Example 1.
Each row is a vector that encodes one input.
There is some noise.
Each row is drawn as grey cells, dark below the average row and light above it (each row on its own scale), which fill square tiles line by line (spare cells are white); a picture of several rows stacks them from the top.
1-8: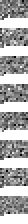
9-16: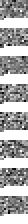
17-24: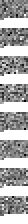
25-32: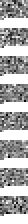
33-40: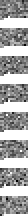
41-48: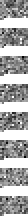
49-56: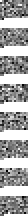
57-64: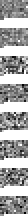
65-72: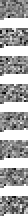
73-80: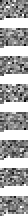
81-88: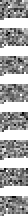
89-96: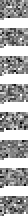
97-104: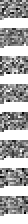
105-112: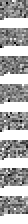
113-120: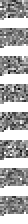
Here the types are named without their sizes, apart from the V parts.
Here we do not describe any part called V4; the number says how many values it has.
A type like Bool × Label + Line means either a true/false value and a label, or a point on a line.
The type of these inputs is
Bool × Label × V4.
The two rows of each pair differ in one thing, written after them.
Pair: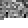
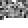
the value of V4
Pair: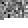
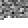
the true/false value
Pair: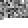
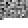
the value of V4
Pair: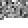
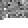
the label
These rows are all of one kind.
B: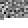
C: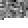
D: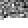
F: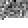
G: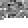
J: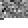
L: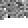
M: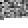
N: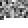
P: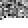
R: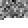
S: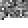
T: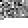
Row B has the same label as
F and N.
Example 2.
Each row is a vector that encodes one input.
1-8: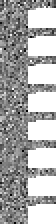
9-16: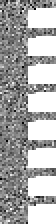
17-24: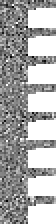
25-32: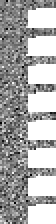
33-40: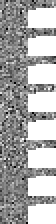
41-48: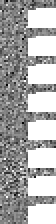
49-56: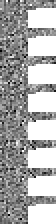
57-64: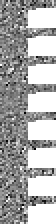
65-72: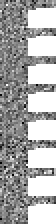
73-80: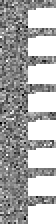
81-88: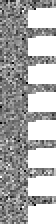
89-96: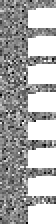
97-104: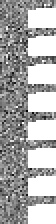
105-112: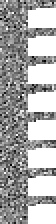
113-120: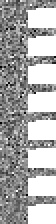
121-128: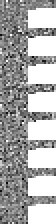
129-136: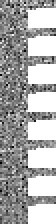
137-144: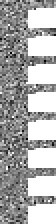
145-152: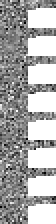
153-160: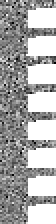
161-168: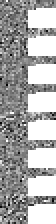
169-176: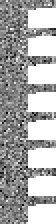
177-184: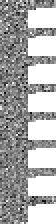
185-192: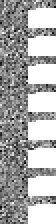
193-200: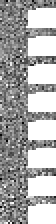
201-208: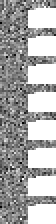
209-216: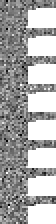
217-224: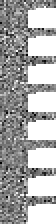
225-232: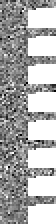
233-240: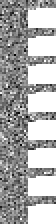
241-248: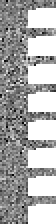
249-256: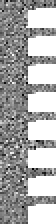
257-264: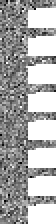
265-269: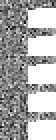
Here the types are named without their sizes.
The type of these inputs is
List(Line).
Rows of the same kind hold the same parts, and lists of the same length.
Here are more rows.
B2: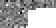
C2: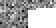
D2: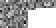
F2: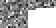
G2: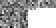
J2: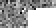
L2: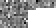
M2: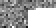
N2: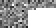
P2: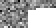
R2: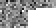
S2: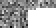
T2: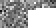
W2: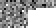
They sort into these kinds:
B2, J2, R2, W2
C2, M2, N2
D2, F2, L2, P2, T2
G2, S2

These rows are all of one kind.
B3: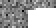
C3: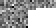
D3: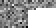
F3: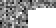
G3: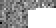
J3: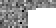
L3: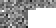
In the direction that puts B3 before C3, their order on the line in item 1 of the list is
G3, F3, B3, J3, L3, C3, D3.
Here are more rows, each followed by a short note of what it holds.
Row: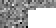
a list of two items
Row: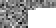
a list of two items
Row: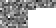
a list of three items
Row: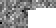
a list of two items
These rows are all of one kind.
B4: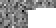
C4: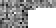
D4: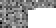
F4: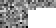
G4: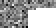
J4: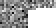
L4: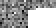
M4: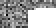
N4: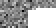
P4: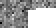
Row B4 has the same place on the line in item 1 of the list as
D4 and M4.
